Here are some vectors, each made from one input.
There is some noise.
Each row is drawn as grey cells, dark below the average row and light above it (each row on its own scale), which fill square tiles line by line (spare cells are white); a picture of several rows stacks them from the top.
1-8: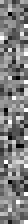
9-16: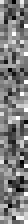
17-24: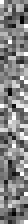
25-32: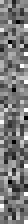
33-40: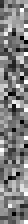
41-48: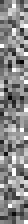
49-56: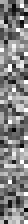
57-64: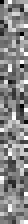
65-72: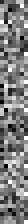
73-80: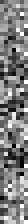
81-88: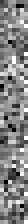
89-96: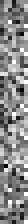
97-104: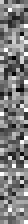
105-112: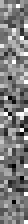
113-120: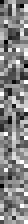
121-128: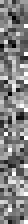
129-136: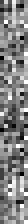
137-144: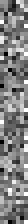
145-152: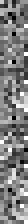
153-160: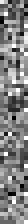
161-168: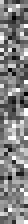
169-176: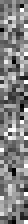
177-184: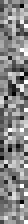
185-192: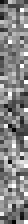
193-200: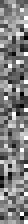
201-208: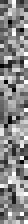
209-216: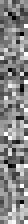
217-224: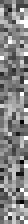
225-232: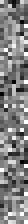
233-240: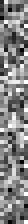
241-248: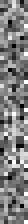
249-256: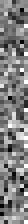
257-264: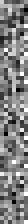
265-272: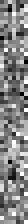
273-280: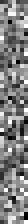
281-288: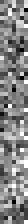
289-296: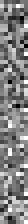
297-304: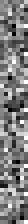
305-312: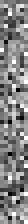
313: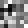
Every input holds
a point on a 6-point line, together with either a point on a 19-point circle, or a point on a 6-point line.
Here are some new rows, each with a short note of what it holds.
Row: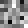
a point on each of two 6-point lines
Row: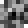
a point on each of two 6-point lines
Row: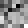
a point on a 19-point circle and a point on a 6-point line
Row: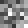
a point on each of two 6-point lines
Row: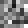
a point on a 19-point circle and a point on a 6-point line
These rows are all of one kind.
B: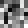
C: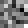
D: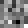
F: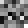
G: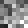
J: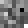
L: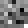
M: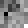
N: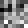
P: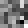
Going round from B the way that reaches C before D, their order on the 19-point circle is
B, G, N, J, C, L, D, F, P, M.
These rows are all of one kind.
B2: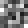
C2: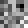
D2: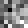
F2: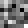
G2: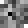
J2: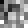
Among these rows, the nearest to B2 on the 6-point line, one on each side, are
F2 and G2.
